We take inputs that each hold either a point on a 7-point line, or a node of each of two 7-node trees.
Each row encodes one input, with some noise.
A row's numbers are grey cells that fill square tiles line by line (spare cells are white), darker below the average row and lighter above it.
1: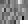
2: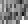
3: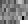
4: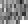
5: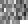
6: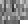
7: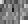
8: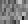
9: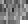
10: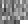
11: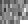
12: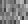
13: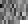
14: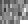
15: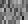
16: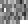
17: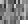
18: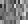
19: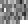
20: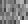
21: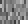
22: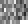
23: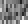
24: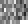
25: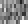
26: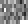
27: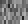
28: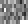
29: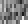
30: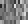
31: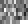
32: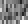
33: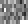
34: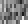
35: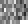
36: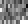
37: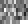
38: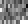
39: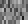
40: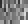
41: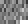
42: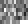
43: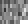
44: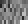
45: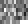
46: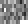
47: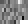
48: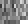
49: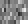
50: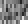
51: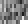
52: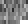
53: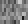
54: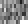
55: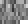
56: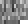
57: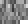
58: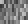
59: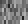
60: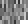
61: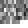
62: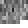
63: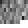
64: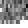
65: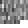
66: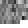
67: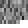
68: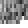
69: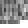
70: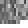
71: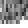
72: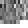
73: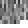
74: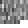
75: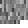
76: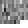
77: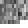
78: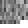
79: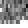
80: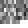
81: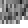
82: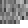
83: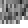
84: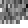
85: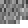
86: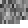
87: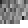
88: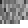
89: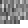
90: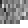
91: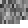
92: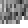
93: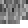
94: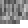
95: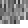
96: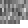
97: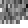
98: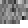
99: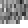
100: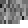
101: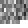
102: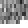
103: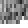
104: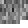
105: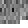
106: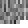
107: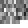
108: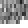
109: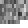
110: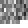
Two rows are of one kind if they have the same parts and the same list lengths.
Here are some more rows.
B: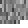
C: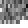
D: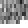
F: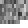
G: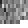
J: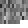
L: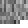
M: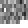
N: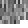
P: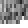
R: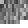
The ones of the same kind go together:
B, F, G, J, L, N, R
C, D, M, P

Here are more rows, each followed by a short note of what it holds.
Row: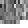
a node of each of two 7-node trees
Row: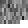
a node of each of two 7-node trees
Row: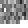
a point on a 7-point line
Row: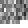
a point on a 7-point line
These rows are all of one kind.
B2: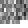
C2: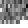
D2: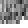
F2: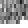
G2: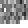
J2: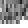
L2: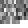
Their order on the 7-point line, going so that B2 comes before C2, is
L2, B2, G2, F2, D2, J2, C2.
